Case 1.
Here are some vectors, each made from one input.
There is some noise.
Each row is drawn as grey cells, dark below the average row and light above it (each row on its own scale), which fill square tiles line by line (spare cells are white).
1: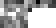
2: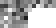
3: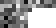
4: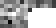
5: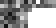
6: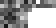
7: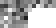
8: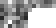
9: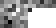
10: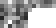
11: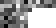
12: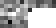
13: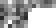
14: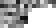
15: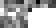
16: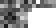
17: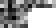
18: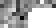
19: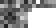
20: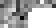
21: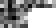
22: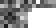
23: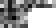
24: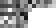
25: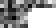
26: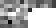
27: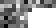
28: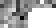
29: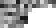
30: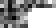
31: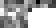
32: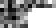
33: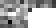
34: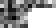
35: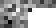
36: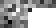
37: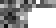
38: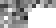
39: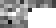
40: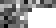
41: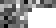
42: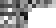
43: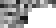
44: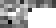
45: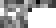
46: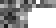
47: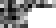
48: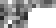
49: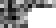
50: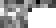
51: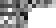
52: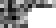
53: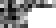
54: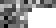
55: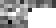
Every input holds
either one of 5 labels, or a point on a 6-point line.
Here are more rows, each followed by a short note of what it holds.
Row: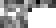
a point on a 6-point line
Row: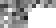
one of 5 labels
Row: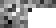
a point on a 6-point line
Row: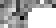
one of 5 labels
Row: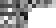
one of 5 labels
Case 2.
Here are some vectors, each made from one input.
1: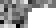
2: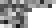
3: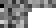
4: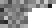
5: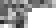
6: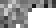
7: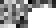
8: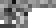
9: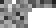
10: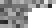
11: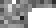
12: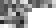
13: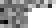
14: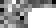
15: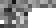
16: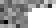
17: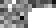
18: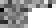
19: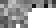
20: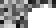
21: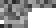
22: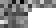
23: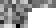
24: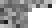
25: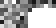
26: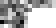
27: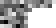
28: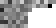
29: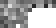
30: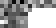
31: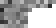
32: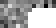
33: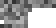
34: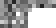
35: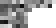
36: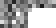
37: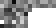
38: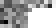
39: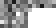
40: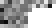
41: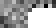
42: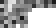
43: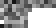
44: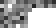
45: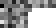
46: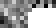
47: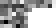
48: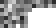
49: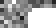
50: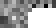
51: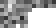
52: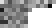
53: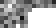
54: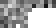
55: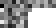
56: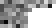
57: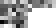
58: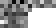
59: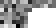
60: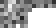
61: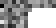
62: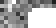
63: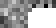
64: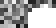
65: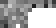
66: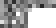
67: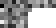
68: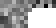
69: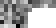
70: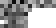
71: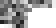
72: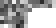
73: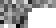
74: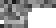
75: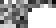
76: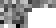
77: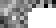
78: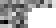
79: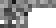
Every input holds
either one of 5 labels, or a point on a 10-point line.
